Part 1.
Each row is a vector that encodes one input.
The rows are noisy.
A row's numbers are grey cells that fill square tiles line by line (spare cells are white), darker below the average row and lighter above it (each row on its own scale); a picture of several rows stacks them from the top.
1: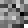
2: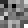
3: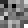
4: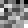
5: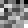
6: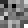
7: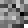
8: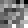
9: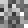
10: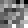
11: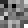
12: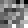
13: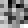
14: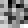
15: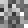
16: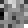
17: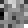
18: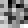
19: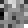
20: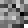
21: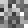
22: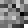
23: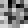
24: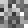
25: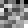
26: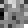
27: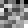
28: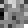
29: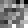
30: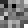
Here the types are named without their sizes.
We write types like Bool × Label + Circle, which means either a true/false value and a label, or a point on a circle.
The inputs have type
Tree.
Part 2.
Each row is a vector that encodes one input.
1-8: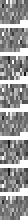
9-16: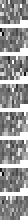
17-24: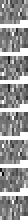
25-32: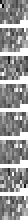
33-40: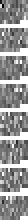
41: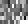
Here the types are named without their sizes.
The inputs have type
Line.
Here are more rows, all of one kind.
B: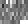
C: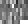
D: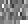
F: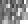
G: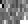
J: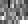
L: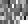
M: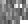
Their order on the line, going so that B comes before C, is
M, D, F, G, B, C, J, L.
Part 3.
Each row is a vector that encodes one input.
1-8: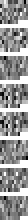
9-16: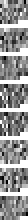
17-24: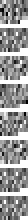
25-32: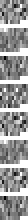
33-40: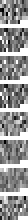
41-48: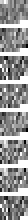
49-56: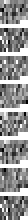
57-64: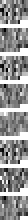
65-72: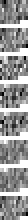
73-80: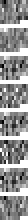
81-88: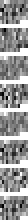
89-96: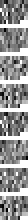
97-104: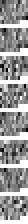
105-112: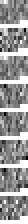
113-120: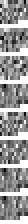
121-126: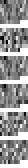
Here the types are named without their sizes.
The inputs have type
Line.
